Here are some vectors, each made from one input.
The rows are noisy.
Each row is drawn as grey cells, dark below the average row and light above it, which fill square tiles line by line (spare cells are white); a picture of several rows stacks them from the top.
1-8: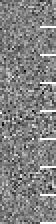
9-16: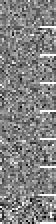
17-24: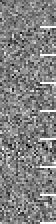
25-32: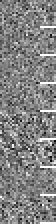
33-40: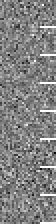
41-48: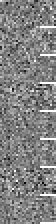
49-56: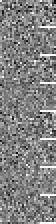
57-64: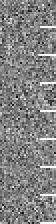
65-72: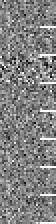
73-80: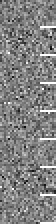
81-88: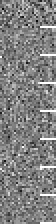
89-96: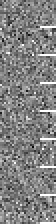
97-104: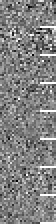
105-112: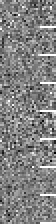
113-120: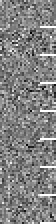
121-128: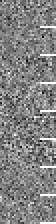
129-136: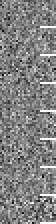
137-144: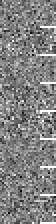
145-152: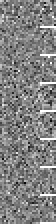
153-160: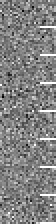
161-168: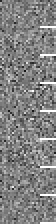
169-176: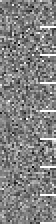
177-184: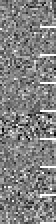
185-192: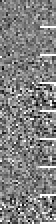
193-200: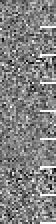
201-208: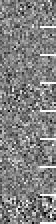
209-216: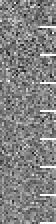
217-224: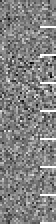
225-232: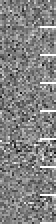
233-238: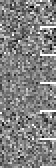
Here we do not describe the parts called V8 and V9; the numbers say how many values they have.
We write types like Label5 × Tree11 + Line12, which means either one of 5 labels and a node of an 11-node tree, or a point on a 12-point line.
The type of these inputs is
(Bool × V9 + Line6) × (Line7 + V8).
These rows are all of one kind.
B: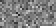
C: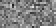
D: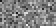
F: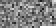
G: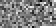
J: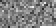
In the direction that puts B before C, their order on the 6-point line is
F, B, J, D, C, G.
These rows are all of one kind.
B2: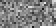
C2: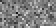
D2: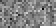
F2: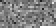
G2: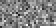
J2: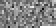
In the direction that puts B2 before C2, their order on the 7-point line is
J2, D2, B2, F2, C2, G2.
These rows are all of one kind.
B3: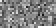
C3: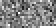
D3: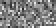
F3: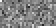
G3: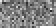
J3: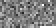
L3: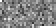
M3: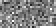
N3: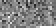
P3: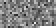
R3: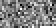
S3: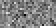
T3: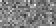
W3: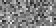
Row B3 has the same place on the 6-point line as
D3, J3, M3 and W3.
